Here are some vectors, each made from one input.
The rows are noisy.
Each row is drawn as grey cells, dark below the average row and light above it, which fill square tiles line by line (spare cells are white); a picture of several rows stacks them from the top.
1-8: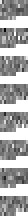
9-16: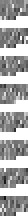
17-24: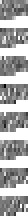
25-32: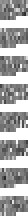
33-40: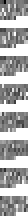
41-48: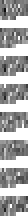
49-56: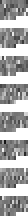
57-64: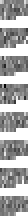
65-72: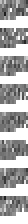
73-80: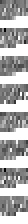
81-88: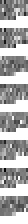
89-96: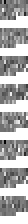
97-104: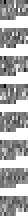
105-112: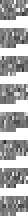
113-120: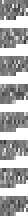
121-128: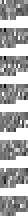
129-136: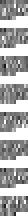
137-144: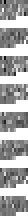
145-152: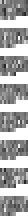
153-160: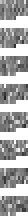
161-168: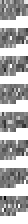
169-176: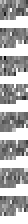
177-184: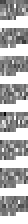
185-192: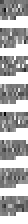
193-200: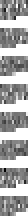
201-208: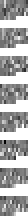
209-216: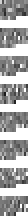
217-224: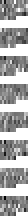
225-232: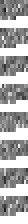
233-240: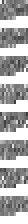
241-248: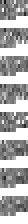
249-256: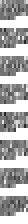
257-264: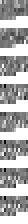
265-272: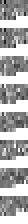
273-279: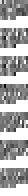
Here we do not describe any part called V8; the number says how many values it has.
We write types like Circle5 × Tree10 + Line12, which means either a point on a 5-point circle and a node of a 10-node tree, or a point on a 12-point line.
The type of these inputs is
Line7 × (Line7 + V8) + List2(Line11).
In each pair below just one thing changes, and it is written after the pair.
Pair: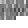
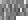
the place on the 11-point line in item 2 of the list
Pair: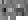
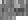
the place on the 11-point line in item 2 of the list
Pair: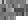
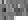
the place on the 11-point line in item 2 of the list
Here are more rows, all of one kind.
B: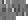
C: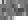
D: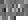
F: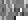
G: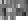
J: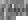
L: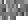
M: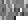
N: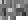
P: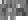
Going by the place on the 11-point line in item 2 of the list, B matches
D, F, M and N.
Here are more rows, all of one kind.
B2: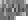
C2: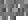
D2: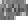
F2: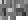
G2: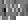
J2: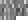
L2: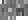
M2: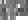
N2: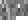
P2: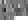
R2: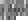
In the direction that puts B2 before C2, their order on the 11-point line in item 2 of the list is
N2, D2, B2, R2, M2, J2, L2, C2, F2, G2, P2.
